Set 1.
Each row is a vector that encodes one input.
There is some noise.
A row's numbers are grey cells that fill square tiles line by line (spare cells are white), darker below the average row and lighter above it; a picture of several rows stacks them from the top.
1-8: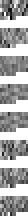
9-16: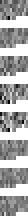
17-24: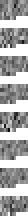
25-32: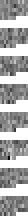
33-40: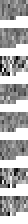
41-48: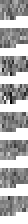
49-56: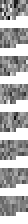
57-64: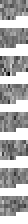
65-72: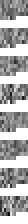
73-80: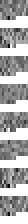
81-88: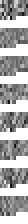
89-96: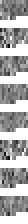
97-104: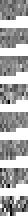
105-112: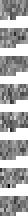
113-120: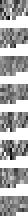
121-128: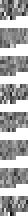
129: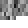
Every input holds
a point on a 15-point line, together with either a fixed value, or a node of a 14-node tree.
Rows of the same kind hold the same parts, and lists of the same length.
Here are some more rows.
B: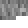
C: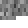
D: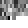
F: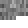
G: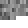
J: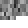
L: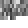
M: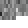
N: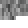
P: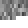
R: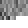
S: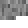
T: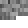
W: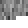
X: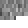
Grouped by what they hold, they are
B, D, L, M, N, P, R, X
C, F, G, J, S, T, W

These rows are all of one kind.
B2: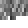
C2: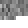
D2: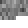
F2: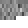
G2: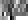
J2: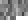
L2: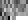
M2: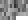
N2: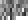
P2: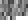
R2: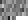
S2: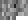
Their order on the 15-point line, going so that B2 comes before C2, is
M2, S2, B2, N2, F2, P2, J2, L2, D2, C2, R2, G2.
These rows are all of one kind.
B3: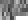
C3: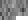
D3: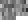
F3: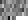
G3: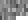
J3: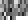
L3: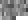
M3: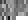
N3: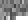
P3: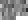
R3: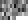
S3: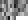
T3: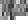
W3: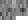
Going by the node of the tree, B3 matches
C3, N3 and R3.
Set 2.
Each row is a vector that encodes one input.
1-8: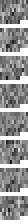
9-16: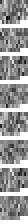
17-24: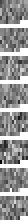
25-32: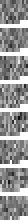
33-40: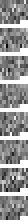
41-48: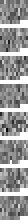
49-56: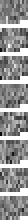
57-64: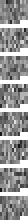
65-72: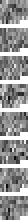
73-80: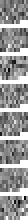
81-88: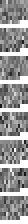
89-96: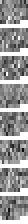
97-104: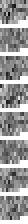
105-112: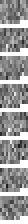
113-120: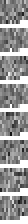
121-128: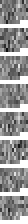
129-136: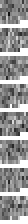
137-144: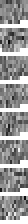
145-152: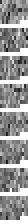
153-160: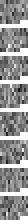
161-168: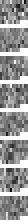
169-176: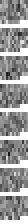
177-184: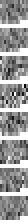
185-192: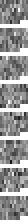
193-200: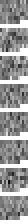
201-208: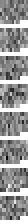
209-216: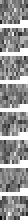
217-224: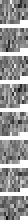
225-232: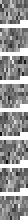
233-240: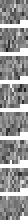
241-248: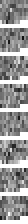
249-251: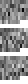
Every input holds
either one of 8 labels, or a point on an 8-point line and a point on a 10-point line.
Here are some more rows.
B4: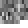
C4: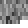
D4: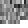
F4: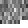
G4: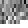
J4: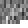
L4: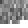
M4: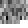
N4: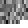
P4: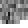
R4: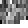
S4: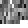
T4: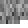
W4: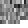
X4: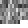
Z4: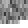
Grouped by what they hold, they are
B4, C4, J4, L4, M4, N4, P4, T4, Z4
D4, F4, G4, R4, S4, W4, X4

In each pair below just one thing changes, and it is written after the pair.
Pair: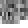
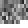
the place on the 10-point line
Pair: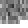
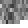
the place on the 10-point line
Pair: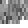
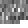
the place on the 10-point line
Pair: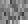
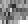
the place on the 8-point line
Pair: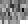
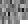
the place on the 8-point line
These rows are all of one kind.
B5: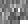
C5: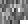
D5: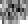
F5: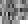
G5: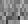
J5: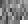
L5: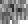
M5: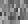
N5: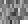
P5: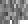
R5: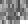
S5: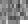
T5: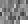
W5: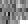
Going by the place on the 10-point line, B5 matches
C5, F5, M5 and N5.
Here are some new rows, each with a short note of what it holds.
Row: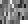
one of 8 labels
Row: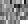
one of 8 labels
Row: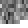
a point on an 8-point line and a point on a 10-point line
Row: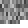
one of 8 labels
